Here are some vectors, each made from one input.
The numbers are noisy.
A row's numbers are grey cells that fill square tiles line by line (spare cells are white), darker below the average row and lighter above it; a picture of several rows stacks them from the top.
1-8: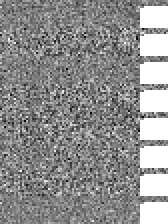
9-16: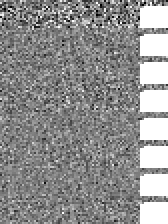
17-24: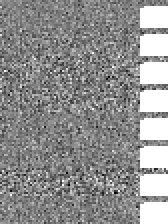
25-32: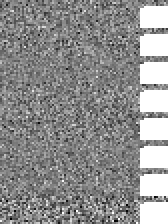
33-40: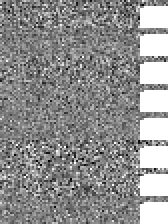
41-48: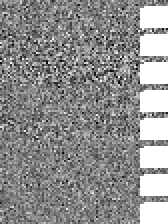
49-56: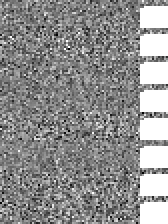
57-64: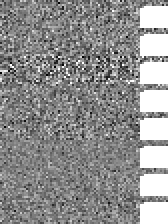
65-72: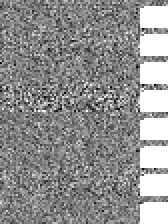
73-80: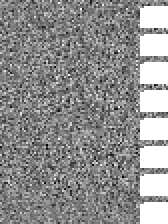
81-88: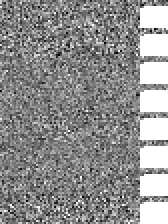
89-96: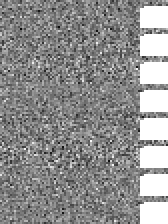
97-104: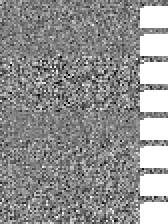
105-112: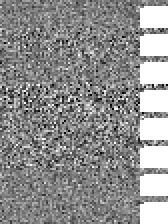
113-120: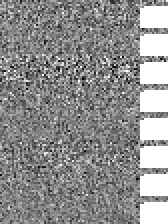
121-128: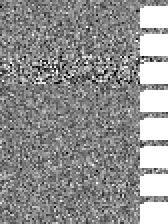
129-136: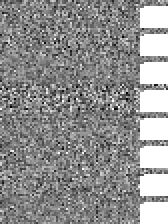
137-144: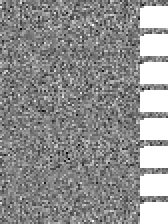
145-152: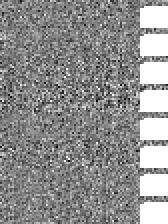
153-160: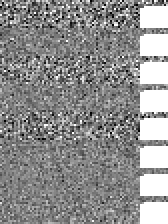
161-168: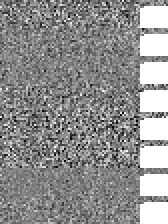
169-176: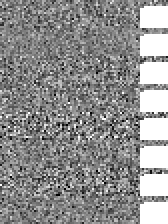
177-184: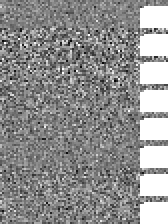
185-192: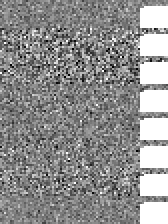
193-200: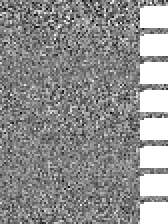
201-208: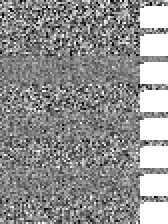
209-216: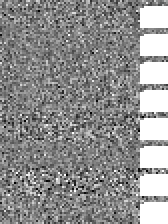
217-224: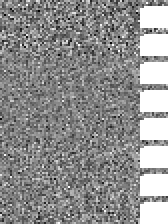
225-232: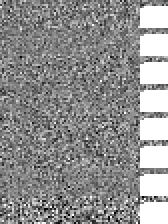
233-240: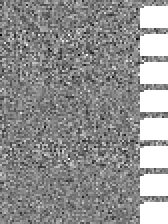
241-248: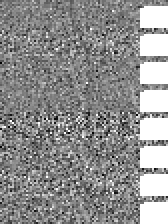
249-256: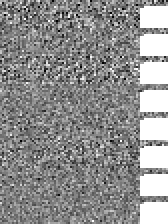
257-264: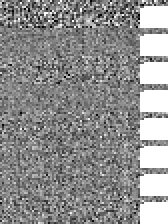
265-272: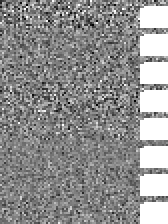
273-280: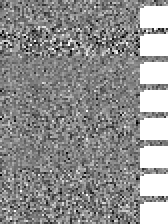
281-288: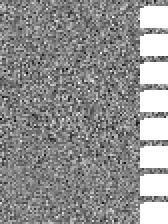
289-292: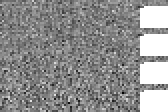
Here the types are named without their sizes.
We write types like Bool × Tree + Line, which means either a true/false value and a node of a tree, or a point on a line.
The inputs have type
List(Line × Line).
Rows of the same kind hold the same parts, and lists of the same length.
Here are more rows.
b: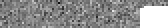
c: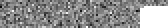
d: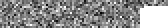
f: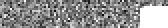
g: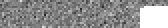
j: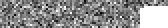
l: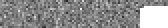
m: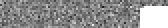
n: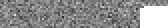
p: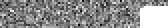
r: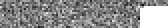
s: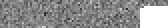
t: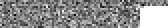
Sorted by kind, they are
b, c, g, m, p, r, s, t
d, j
f, l, n

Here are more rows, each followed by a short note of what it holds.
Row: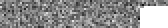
a list of one item
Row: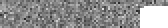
a list of two items
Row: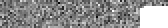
a list of one item
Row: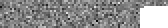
a list of one item
